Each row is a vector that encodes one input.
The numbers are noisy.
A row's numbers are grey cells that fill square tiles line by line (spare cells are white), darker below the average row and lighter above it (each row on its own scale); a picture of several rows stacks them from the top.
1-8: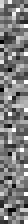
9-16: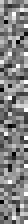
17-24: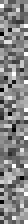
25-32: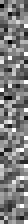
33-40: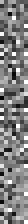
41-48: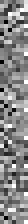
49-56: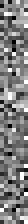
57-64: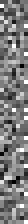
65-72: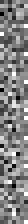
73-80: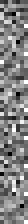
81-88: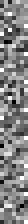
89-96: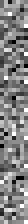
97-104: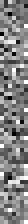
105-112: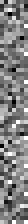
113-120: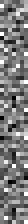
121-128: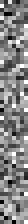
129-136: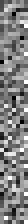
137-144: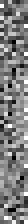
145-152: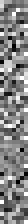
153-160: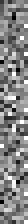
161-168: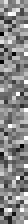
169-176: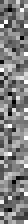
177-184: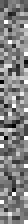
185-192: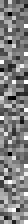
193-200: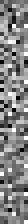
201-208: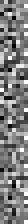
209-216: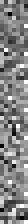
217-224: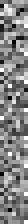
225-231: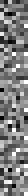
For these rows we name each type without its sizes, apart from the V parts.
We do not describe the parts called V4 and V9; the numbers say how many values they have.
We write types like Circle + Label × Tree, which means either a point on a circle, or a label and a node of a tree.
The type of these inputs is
Bool × V4 + Label × (Label × V9 + Unit).
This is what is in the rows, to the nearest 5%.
About 75% of them hold a label, together with either a fixed value, or a label and a value of V9. The rest hold a true/false value and a value of V4.
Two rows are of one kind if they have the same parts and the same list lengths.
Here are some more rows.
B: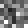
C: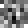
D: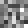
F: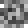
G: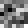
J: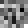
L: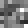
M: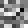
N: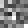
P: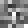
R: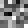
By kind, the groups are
B, D, G, L
C, F, J, M, N, P
R

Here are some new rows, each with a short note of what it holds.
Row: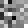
two labels and a value of V9
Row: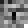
two labels and a value of V9
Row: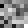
a label
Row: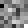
two labels and a value of V9
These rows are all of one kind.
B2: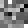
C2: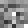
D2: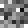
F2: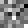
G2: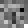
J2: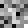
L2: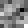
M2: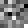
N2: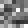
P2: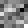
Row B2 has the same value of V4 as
G2 and P2.
